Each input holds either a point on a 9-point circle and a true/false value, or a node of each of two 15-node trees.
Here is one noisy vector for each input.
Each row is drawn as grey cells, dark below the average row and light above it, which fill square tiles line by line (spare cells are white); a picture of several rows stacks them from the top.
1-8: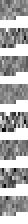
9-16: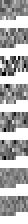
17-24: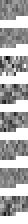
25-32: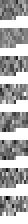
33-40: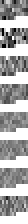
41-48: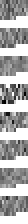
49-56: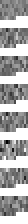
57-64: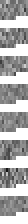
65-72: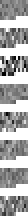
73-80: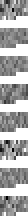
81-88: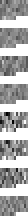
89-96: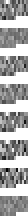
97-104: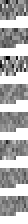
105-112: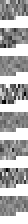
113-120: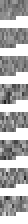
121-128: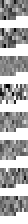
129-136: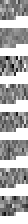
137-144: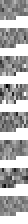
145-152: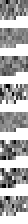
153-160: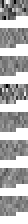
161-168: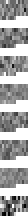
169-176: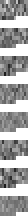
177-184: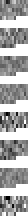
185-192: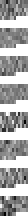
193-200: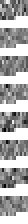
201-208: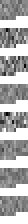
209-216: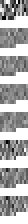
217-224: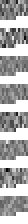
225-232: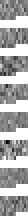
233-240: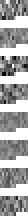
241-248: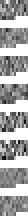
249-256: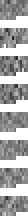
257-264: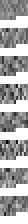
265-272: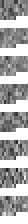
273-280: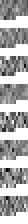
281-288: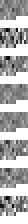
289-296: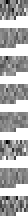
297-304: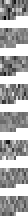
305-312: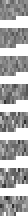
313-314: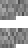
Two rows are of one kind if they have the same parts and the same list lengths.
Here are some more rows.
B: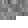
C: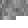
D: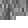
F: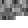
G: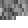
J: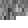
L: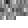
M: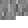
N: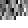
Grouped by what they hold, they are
B, C, L, M
D, F, G, J, N

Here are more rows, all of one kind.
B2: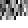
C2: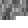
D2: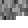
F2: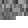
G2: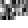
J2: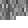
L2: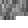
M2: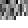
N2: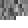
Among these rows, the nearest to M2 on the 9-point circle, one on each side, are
D2 and N2.
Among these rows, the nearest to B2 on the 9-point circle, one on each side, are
G2 and N2.
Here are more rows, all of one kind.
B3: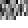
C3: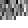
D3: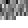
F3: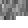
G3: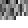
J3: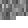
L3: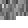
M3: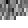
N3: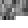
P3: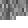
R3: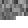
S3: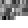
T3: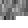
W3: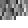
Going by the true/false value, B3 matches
C3, G3, R3 and W3.
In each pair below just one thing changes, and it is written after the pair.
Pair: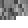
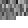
the place on the 9-point circle
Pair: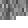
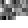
the true/false value
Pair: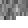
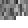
the true/false value
